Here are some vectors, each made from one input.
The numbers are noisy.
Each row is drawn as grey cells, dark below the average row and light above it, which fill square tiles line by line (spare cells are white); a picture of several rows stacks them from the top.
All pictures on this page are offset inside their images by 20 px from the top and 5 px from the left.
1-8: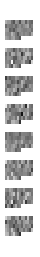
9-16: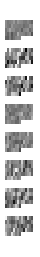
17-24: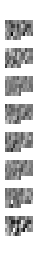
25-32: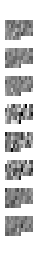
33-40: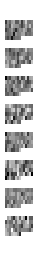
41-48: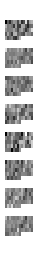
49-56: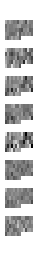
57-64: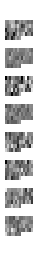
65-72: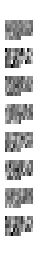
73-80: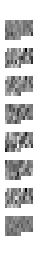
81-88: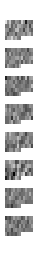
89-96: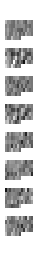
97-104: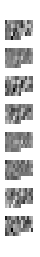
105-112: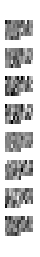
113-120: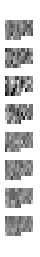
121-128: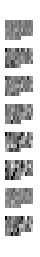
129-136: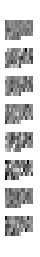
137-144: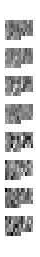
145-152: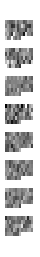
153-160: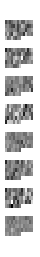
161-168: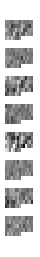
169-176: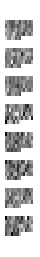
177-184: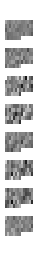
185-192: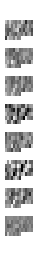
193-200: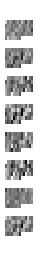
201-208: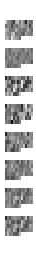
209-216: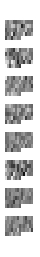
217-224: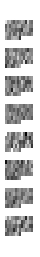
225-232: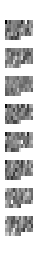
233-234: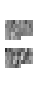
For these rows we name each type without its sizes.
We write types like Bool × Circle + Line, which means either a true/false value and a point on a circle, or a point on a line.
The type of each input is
Bool × Label × Label + Line × Line.
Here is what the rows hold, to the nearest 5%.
About 50% of them hold two labels and a true/false value. The rest hold a point on each of two lines.
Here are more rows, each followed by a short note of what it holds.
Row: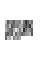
two labels and a true/false value
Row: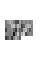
a point on each of two lines
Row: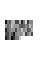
a point on each of two lines
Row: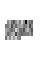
two labels and a true/false value
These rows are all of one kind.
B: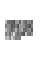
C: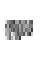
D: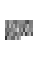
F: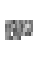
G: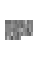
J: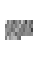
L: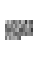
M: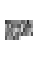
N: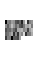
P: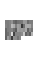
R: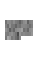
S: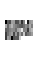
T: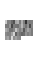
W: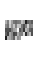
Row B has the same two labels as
G, P and S.
